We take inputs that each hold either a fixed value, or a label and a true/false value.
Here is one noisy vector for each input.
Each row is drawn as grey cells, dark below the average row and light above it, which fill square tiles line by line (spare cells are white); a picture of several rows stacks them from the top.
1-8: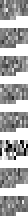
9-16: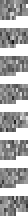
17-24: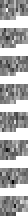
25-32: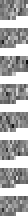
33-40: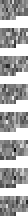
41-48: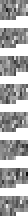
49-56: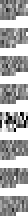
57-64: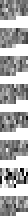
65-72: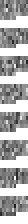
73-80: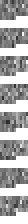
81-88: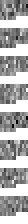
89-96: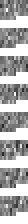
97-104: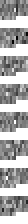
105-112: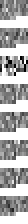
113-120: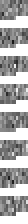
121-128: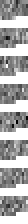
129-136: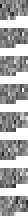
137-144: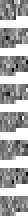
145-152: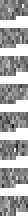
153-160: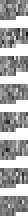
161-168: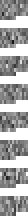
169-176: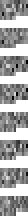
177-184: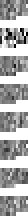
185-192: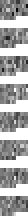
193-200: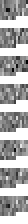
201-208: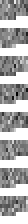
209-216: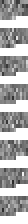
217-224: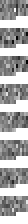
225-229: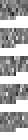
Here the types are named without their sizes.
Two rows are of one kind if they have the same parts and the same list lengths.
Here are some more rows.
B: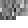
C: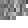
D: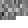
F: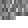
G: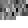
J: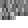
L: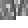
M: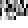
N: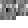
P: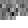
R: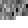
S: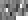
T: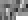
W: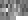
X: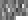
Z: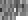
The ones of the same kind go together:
B, C, D, F, G, J, L, N, P, R, S, T, W, X, Z
M

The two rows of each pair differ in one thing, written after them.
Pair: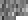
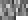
the label
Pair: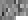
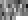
the true/false value
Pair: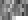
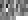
the label
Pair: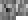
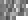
the label
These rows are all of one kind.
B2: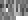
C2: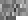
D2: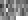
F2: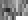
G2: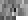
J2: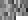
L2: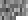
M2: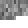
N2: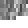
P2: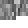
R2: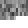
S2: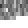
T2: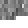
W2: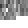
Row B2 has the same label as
D2, N2, S2 and W2.
